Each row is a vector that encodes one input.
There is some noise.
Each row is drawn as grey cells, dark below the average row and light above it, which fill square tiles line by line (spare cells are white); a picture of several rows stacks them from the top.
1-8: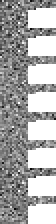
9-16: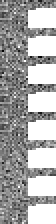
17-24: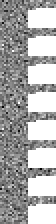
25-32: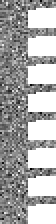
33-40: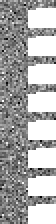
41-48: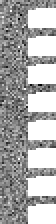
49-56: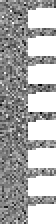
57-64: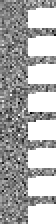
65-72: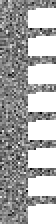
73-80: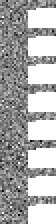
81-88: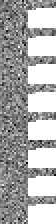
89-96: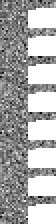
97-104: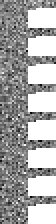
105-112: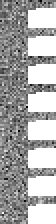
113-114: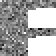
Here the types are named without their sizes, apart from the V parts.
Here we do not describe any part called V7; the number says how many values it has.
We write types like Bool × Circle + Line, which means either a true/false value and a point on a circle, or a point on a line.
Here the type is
List(Line) × V7.
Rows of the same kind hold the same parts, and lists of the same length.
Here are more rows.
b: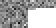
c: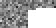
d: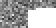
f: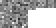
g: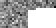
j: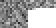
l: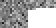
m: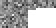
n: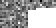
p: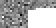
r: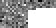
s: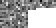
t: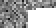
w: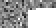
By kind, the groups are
b, j, l, t, w
c, d, f, g, m, p
n, r, s

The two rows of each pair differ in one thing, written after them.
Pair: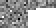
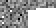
the place on the line in item 1 of the list
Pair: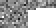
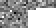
the place on the line in item 1 of the list
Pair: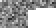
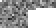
the place on the line in item 2 of the list
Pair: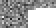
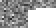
the place on the line in item 1 of the list
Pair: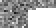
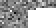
the value of V7
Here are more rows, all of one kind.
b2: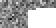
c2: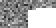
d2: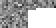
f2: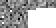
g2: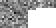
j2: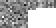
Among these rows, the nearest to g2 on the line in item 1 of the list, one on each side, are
b2 and j2.
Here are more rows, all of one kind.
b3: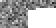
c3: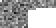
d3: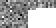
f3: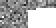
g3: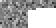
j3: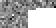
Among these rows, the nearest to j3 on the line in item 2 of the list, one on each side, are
c3 and f3.
